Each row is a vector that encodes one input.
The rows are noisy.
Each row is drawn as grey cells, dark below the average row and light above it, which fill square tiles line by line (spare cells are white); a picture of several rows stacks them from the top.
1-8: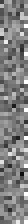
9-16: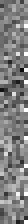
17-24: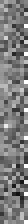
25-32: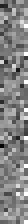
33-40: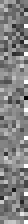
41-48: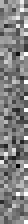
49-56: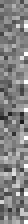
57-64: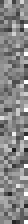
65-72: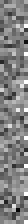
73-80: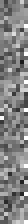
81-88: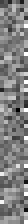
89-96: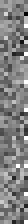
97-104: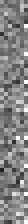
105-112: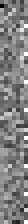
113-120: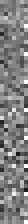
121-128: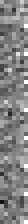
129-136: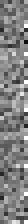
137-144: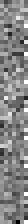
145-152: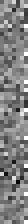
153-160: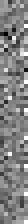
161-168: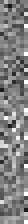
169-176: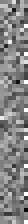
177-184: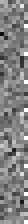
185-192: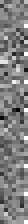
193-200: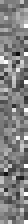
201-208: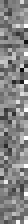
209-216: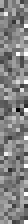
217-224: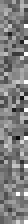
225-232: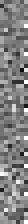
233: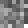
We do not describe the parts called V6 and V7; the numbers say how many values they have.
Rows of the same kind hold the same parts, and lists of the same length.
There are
3 kinds of row.
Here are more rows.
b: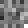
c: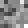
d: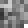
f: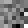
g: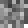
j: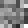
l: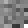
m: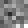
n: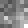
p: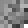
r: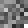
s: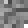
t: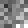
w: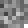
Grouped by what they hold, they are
b, d
c, m, n, t, w
f, g, j, l, p, r, s

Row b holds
a value of V6 and a value of V7.
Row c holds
a point on a 9-point line and a true/false value.
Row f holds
a node of a 9-node tree.
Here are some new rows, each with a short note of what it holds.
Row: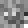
a value of V6 and a value of V7
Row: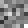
a value of V6 and a value of V7
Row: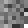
a node of a 9-node tree
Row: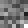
a value of V6 and a value of V7
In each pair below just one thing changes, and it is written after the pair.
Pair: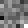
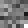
the value of V7
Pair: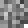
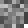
the value of V7
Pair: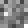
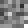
the value of V7
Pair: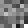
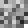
the value of V7
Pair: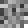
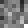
the value of V7
